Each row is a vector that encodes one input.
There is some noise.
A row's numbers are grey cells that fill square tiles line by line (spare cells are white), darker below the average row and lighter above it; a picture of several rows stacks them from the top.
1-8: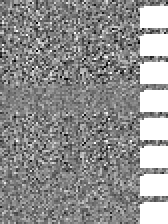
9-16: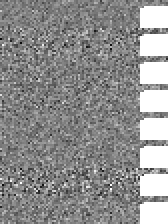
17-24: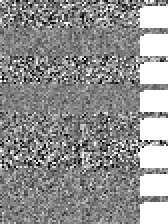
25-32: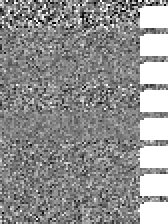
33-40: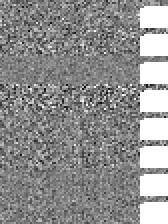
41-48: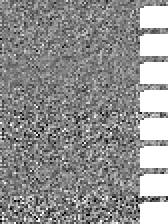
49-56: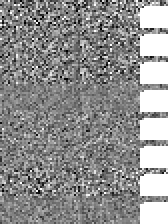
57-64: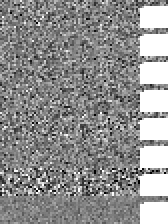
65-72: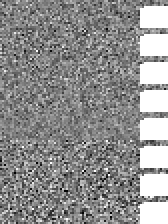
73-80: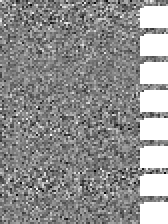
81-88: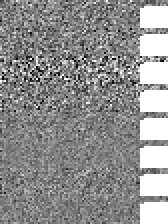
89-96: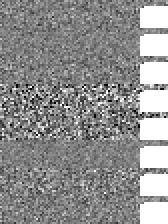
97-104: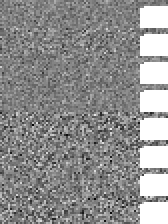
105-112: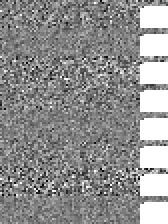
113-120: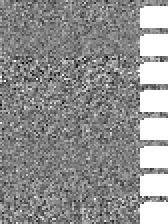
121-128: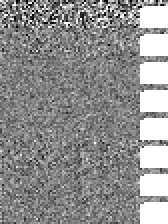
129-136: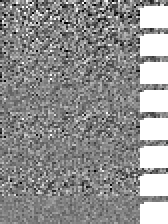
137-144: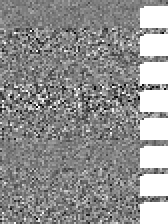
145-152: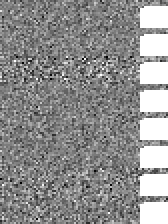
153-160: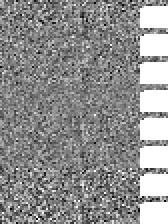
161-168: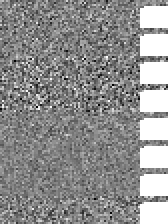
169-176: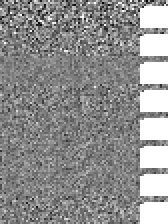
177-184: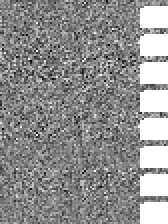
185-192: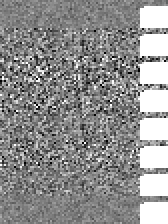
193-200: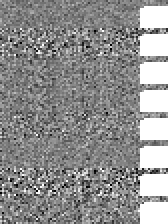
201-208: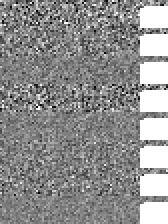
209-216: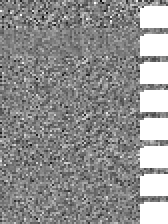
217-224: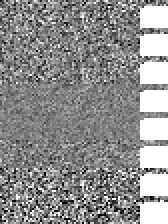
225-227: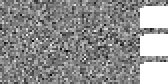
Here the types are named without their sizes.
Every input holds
a point on a line.
